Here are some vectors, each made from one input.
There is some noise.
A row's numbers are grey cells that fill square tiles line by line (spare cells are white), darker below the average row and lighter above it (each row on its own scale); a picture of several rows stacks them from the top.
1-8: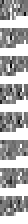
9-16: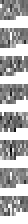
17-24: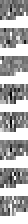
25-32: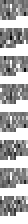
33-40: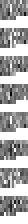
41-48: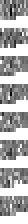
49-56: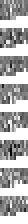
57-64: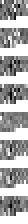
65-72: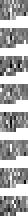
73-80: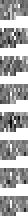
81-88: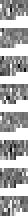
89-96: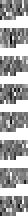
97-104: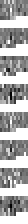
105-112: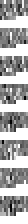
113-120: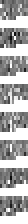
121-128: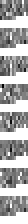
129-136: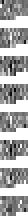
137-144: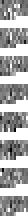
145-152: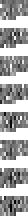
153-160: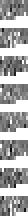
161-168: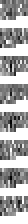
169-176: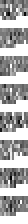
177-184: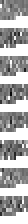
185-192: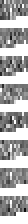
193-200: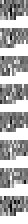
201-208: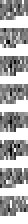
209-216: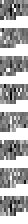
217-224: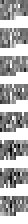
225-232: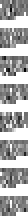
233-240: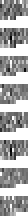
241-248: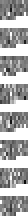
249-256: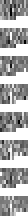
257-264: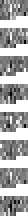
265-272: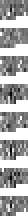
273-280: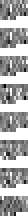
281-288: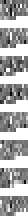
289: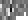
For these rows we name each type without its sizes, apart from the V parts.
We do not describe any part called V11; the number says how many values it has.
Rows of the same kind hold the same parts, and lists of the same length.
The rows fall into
3 kinds.
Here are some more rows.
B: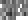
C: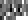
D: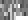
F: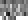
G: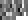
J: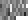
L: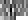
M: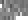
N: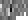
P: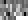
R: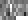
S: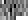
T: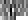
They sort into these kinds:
B, F, J, L, T
C, D, G, M, N
P, R, S

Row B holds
a point on a circle and a point on a line.
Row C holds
a point on a circle, three true/false values and a value of V11.
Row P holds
a point on each of two circles and a point on a line.
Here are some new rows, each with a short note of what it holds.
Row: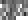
a point on each of two circles and a point on a line
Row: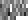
a point on a circle and a point on a line
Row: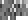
a point on each of two circles and a point on a line
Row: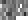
a point on each of two circles and a point on a line
